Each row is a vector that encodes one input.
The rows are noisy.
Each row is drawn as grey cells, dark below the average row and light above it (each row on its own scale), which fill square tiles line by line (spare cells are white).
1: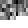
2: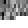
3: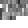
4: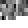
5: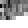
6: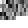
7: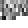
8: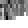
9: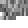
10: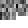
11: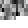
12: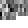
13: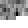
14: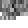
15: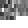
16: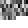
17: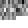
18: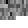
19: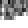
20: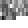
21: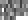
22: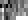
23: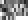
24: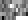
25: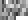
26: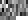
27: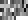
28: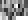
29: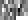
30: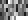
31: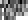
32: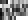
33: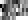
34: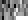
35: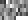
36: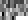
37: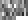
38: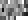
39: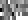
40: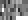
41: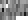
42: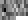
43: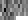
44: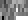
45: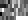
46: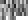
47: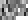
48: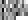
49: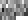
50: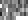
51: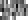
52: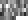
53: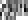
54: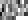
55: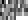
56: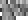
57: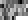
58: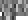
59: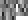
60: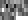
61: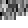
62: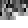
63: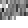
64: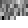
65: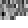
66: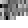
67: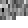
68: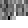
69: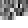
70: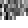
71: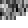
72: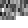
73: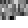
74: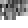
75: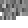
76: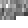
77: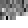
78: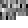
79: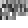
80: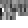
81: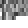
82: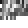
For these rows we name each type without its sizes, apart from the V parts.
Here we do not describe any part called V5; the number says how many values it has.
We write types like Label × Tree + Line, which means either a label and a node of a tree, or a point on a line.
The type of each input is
(Bool × Bool × Bool + V5) × Line.
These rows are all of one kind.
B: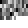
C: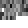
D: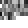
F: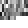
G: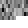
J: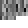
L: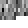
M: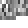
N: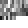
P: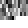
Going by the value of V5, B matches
C and N.
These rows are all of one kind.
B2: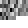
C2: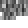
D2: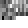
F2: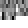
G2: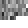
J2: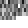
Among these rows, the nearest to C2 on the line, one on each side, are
D2 and F2.
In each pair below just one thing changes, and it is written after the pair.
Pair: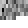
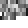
the value of V5
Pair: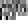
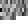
the place on the line
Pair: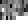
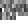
the value of V5
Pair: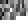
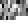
the value of V5
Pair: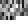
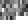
the place on the line
